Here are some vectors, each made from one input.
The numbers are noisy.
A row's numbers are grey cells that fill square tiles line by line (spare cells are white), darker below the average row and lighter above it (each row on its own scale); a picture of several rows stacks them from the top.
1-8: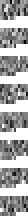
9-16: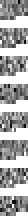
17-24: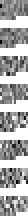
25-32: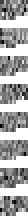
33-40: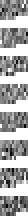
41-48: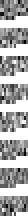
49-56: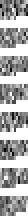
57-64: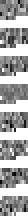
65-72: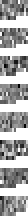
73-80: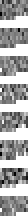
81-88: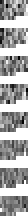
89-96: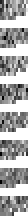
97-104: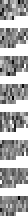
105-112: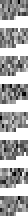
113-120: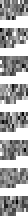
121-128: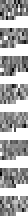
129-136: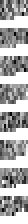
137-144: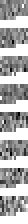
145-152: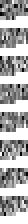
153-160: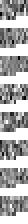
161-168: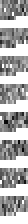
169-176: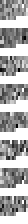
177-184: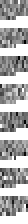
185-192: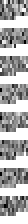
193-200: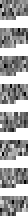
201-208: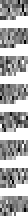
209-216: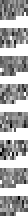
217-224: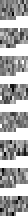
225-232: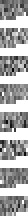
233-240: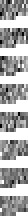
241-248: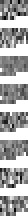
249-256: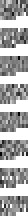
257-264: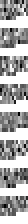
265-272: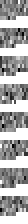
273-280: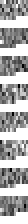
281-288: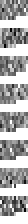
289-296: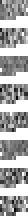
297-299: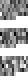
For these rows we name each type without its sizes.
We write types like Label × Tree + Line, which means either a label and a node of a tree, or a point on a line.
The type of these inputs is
Label × List(Line).
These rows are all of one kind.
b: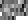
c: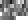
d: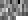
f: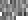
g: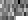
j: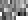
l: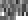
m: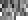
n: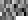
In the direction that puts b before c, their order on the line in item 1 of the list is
n, g, b, c, l, d, j, f, m.
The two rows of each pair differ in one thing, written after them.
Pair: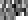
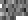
the label
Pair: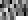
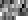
the label
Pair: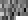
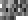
the place on the line in item 1 of the list
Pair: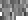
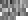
the place on the line in item 1 of the list
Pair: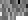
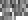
the label
